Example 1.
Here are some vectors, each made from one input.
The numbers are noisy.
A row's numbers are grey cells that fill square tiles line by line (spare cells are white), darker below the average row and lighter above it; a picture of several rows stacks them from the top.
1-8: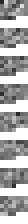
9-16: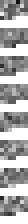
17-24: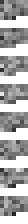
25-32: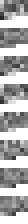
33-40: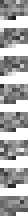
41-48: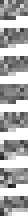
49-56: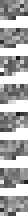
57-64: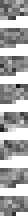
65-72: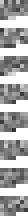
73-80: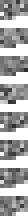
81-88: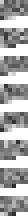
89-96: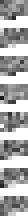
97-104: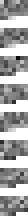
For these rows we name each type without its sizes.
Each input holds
a point on a line, together with either a fixed value, or a node of a tree.
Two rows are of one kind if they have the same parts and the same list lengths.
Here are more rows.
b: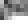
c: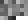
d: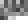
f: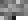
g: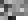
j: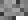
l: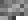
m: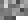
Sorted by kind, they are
b, d
c, f, g, j, l, m

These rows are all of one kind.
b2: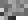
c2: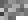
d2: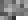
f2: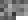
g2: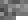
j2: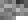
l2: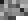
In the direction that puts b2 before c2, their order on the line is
j2, b2, c2, l2, f2, d2, g2.
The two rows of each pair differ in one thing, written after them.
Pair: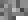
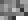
the place on the line
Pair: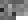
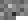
the place on the line
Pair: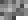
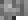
the node of the tree
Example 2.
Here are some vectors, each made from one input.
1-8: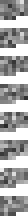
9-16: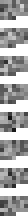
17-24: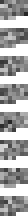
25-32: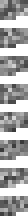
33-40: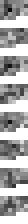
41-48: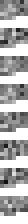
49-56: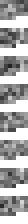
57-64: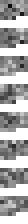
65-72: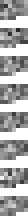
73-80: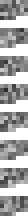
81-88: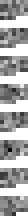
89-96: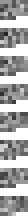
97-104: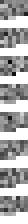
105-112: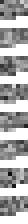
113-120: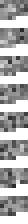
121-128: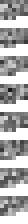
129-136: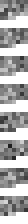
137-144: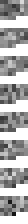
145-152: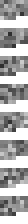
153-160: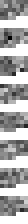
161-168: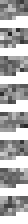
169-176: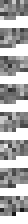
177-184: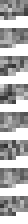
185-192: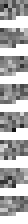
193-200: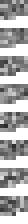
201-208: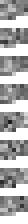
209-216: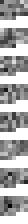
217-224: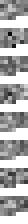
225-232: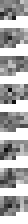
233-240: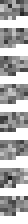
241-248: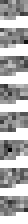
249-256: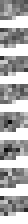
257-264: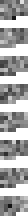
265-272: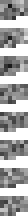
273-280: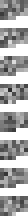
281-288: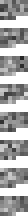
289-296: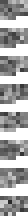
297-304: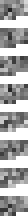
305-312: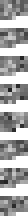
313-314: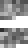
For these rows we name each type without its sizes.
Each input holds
a point on a line, together with either a fixed value, or a node of a tree.
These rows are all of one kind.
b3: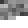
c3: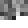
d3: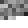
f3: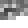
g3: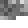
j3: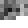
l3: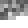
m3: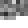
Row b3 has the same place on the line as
d3 and f3.
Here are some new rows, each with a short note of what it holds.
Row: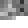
a point on a line
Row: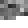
a point on a line and a node of a tree
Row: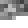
a point on a line
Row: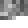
a point on a line
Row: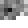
a point on a line and a node of a tree
